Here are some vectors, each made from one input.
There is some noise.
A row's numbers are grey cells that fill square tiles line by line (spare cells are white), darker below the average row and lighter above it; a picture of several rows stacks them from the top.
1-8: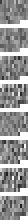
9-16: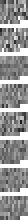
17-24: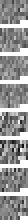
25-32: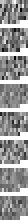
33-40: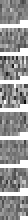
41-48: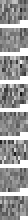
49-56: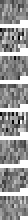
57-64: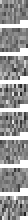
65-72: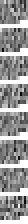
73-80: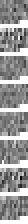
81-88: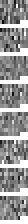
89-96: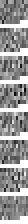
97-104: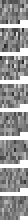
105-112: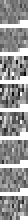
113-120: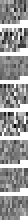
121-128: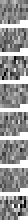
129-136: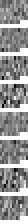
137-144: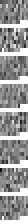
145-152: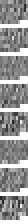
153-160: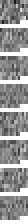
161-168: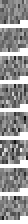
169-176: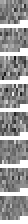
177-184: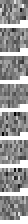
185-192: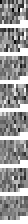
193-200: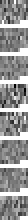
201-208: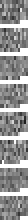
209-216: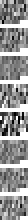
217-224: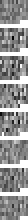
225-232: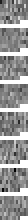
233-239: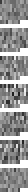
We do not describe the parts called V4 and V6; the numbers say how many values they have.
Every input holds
either a point on a 10-point circle and a true/false value, or a point on a 7-point line and a value of V6, or a value of V4.
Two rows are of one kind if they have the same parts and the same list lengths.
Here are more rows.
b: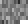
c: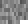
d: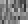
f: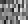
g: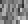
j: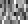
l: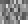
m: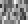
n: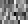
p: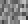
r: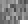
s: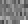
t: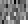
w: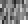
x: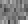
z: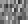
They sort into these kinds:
b, j, m, n, p, s, t, z
c, d, g, r, x
f, l, w

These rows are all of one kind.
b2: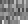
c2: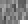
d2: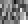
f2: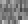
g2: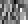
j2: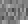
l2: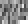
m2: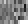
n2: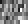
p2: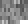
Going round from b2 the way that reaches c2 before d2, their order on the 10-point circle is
b2, f2, c2, j2, p2, n2, g2, d2, l2, m2.
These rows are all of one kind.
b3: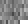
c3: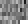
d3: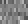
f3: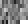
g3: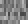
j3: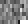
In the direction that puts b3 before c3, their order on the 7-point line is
f3, g3, j3, b3, d3, c3.
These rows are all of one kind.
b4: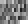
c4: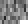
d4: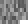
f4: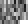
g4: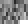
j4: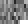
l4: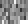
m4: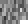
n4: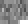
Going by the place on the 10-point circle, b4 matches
d4 and m4.
